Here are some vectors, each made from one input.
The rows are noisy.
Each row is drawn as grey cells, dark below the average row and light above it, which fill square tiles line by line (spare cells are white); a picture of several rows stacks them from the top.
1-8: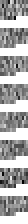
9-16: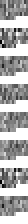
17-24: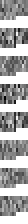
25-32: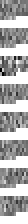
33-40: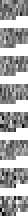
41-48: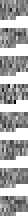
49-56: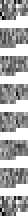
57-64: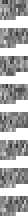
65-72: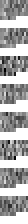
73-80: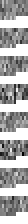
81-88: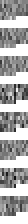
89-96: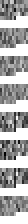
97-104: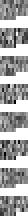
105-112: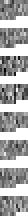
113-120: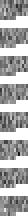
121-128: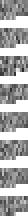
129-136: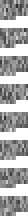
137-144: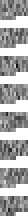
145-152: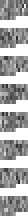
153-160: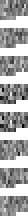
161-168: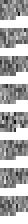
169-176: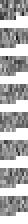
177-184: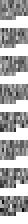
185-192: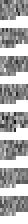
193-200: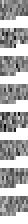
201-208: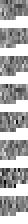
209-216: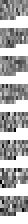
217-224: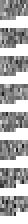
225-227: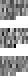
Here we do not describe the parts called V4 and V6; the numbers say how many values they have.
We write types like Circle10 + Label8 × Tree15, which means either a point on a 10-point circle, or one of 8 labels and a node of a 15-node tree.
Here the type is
Label7 + Line7 × (Line7 + V6) × V4.
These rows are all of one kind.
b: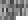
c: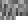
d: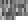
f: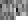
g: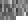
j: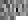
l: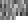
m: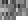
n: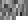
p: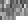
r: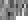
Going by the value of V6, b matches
j and p.
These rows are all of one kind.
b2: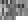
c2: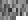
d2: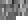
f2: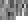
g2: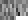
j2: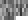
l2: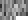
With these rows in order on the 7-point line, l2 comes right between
c2 and d2.
